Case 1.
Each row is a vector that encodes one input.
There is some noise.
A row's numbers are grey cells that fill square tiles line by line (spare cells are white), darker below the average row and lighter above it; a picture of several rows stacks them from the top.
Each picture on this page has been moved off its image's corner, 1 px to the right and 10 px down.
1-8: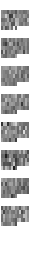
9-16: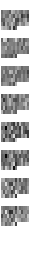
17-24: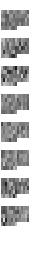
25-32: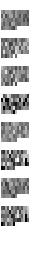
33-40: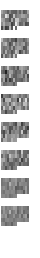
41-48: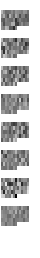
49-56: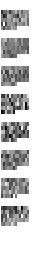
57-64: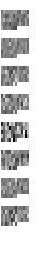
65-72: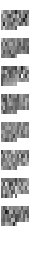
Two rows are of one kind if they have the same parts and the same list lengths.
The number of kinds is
3.
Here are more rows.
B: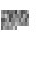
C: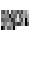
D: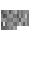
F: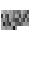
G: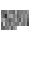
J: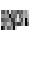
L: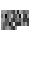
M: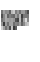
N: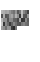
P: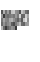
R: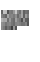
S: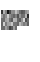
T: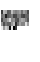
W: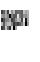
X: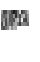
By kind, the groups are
B, X
C, J, W
D, F, G, L, M, N, P, R, S, T

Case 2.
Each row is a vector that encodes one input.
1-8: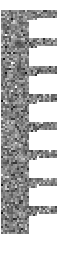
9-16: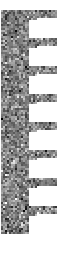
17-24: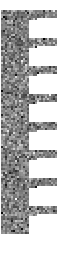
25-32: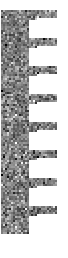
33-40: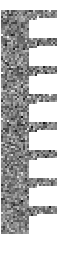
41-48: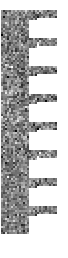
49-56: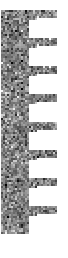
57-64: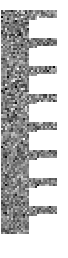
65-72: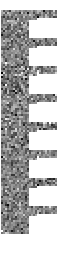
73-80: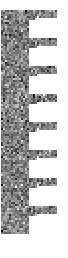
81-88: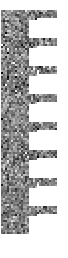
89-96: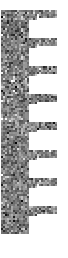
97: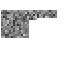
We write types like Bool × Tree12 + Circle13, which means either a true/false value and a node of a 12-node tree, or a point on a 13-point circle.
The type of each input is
(Bool × Bool × Bool + Unit) × Line9.
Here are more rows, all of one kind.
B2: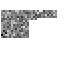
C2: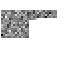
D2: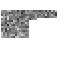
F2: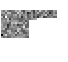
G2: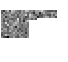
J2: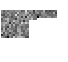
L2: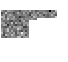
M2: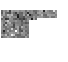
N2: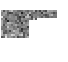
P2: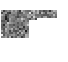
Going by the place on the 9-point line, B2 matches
C2 and F2.
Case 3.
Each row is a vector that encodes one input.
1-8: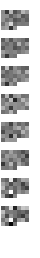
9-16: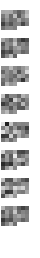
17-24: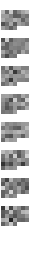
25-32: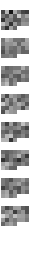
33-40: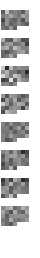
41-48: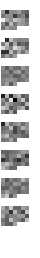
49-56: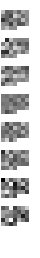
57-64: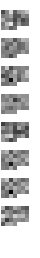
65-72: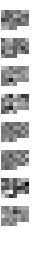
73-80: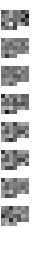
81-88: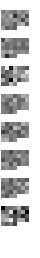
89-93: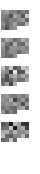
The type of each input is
Bool × Bool × Bool + Line7.
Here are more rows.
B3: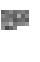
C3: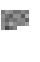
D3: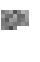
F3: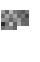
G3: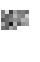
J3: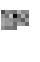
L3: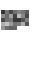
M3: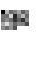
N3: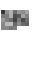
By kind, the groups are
B3, C3, D3, G3, L3
F3, J3, M3, N3

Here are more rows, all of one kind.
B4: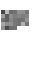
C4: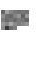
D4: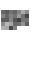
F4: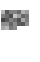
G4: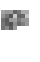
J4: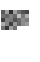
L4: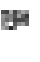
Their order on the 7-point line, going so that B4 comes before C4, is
G4, B4, C4, J4, L4, D4, F4.
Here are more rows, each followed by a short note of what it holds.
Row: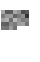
three true/false values
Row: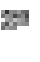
three true/false values
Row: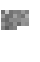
a point on a 7-point line
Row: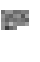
a point on a 7-point line
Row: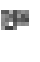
a point on a 7-point line
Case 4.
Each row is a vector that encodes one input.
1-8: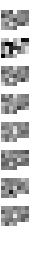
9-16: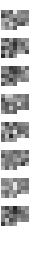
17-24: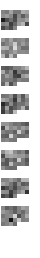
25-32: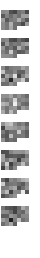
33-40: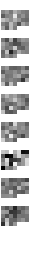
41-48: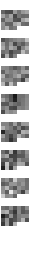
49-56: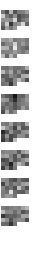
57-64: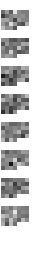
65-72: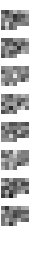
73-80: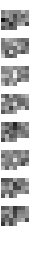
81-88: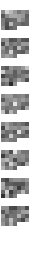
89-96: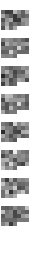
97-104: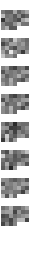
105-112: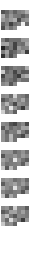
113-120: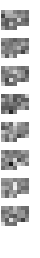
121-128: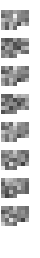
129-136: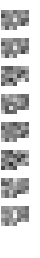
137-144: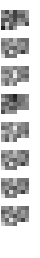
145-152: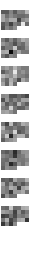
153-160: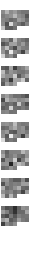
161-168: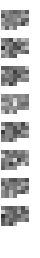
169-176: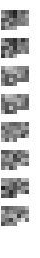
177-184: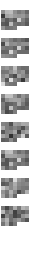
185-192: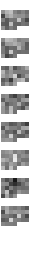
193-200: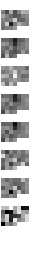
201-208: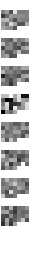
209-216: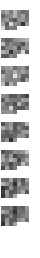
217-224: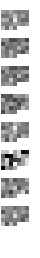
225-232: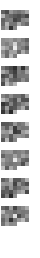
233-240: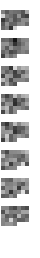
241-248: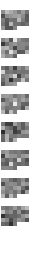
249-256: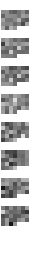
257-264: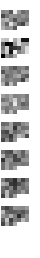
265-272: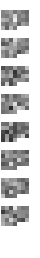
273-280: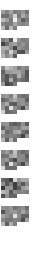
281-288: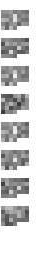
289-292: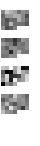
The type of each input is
List2(Circle15).
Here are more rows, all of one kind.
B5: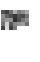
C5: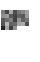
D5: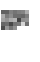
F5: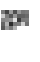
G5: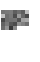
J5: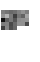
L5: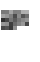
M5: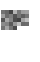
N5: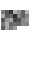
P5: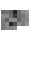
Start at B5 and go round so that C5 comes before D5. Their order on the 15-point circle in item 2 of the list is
B5, C5, L5, J5, M5, D5, P5, G5, N5, F5.
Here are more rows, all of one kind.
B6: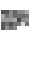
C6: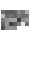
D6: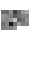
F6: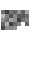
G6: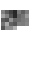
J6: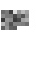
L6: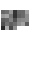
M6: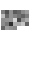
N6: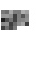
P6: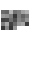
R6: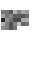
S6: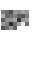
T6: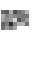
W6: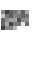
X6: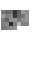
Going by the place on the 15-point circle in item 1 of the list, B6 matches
C6, F6, S6 and W6.
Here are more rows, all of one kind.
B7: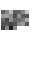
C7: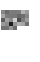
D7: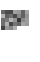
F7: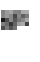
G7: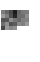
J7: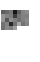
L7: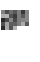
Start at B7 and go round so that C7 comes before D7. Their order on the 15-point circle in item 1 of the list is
B7, F7, L7, G7, J7, C7, D7.
